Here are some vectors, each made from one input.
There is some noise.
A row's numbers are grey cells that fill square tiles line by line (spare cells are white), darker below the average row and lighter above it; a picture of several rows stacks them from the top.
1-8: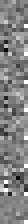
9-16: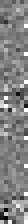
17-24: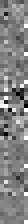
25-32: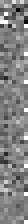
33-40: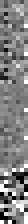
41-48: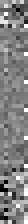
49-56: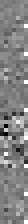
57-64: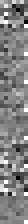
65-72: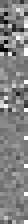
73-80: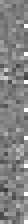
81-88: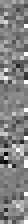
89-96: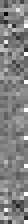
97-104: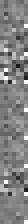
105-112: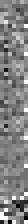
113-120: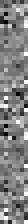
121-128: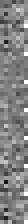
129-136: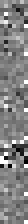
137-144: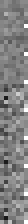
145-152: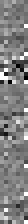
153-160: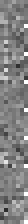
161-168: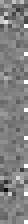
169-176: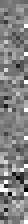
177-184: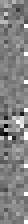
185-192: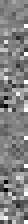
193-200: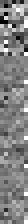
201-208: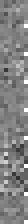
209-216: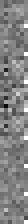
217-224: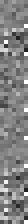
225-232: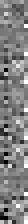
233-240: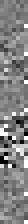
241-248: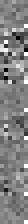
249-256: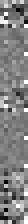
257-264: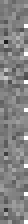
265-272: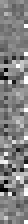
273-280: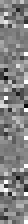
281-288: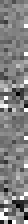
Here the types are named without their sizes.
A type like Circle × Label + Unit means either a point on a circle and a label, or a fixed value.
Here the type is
Bool × (Label + Line).
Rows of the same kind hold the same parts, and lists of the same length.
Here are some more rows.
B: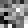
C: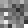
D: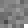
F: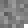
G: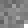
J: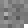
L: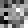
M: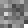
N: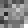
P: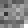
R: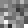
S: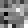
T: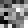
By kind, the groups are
B, C, D, J, M, T
F, G, L, N, P, R, S

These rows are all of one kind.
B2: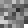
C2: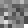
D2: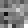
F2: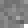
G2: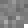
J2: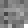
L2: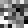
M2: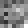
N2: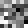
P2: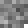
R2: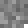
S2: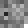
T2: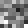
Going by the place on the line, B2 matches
J2, L2, M2 and N2.
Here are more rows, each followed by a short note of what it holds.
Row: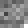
a point on a line and a true/false value
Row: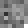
a point on a line and a true/false value
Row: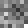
a label and a true/false value
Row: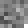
a label and a true/false value
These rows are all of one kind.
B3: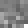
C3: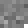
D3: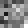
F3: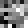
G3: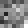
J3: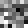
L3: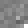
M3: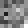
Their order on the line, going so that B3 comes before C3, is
D3, B3, M3, J3, G3, C3, L3, F3.
